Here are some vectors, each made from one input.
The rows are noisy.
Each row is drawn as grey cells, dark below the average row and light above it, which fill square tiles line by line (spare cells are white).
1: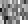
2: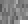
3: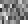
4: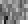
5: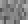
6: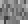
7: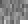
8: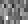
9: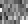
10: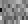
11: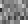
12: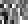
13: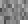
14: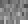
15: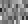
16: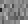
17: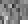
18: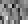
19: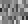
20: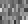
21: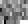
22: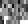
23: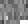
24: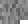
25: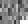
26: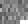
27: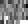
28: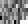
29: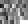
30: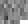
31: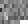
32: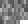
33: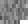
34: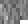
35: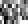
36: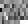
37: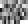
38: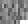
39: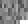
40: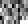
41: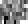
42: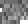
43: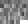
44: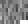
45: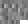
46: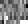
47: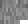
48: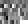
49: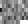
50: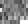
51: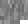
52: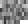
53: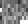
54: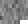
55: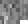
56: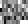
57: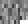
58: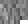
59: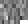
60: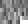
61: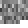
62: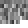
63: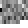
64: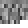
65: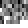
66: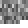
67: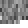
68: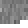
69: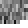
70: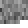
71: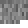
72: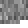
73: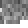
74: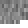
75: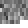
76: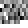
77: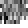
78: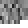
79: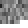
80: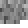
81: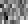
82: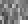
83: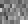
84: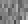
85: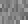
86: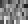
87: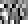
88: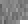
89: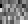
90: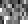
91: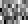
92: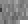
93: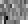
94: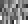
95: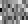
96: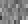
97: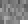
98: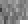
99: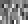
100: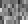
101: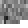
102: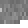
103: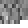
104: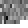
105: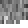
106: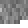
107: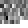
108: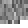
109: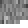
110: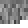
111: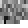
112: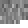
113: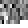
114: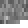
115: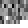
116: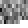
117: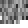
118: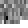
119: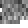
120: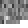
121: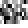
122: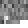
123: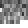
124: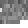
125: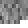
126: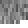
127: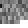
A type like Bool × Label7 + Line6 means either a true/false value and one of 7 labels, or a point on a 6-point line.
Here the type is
Line3 × Line5 + Unit.
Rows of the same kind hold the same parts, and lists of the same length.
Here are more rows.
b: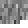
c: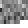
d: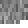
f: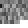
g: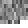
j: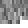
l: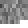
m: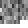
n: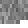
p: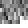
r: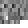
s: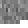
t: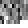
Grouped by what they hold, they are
b, c, d, f, l, m, n, r, s, t
g, j, p

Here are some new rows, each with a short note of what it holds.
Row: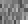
a point on a 3-point line and a point on a 5-point line
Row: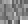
a fixed value
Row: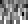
a fixed value
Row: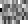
a fixed value
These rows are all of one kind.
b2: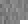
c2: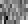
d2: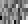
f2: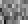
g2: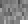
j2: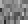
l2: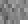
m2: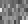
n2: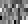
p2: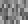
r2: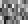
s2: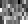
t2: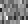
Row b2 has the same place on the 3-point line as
c2, d2 and p2.
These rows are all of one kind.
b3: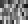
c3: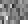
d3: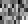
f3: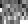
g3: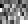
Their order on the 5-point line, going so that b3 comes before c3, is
d3, b3, g3, f3, c3.
